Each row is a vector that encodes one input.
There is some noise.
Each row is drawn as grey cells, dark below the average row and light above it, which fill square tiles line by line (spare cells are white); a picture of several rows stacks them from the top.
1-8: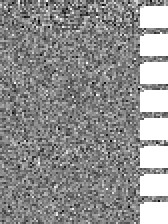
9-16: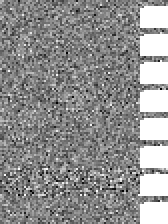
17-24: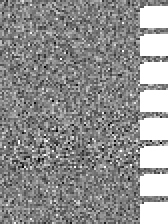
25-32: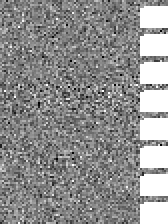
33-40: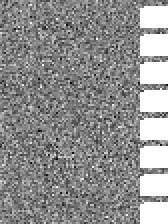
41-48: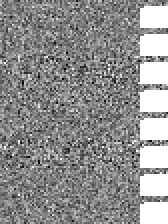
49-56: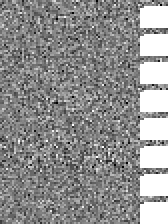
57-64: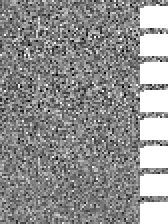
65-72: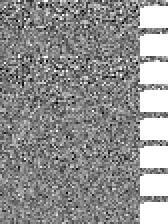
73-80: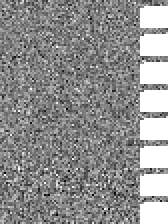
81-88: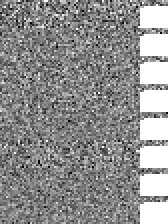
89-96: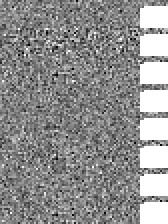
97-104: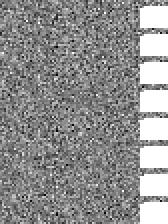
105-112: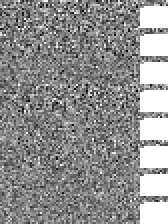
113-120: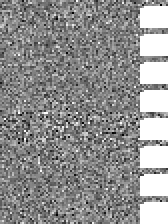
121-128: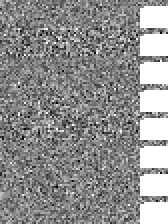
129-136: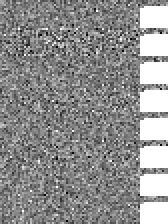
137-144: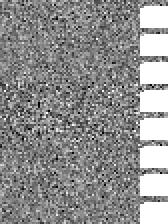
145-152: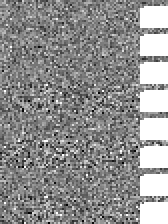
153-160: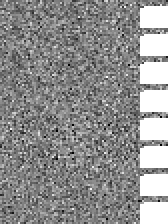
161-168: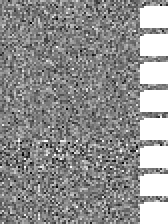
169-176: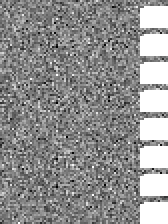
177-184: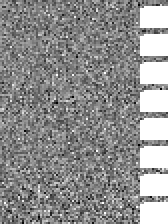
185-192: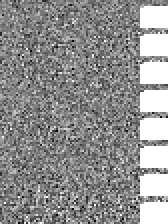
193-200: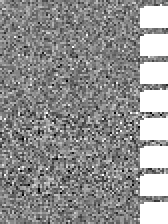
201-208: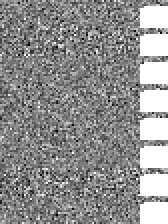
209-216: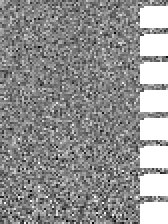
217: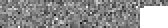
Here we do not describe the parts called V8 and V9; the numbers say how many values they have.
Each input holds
a true/false value, together with either a point on a 7-point line, or a value of V8 and a value of V9.
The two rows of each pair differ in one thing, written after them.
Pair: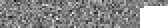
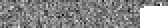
the value of V9
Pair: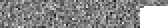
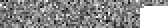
the true/false value
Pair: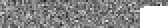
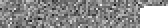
the value of V9
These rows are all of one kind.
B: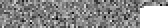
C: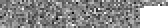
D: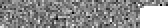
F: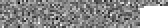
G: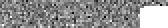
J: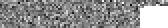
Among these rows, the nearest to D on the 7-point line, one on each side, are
C and G.
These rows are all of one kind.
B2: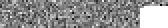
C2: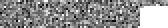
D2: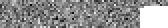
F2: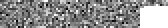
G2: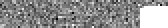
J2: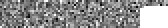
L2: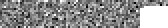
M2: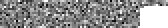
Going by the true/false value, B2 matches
D2 and G2.
